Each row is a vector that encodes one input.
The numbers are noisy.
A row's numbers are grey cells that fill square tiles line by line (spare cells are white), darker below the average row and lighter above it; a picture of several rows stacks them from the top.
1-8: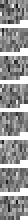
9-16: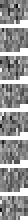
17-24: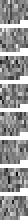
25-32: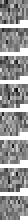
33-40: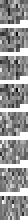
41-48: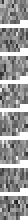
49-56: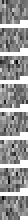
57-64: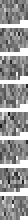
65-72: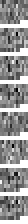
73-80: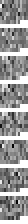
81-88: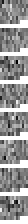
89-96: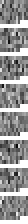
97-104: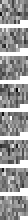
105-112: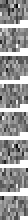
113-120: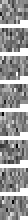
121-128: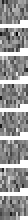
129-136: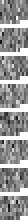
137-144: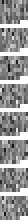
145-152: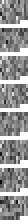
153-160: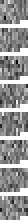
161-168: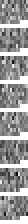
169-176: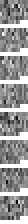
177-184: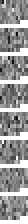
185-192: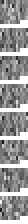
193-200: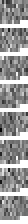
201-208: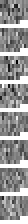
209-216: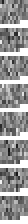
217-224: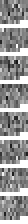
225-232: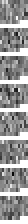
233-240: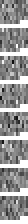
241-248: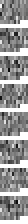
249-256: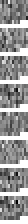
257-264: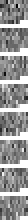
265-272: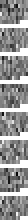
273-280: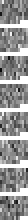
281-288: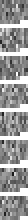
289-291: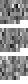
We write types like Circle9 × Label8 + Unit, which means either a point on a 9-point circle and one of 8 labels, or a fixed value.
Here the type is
Bool × Circle5 × (Line5 + Line9) + Line6.
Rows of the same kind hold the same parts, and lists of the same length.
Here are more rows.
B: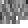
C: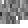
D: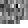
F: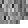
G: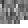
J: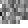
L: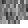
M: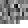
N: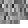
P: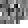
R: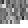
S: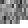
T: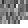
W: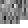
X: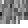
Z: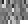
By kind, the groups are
B, C, J, X
D, M, P
F, G, L, N, R, S, T, W, Z

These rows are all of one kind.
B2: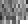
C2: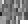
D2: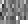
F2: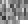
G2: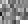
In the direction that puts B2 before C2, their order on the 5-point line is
B2, F2, D2, G2, C2.
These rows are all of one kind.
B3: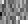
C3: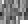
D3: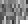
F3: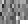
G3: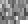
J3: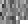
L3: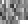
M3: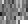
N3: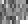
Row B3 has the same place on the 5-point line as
F3, J3 and L3.
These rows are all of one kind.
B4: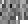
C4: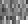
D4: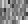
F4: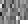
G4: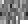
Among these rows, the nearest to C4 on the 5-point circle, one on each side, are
D4 and F4.
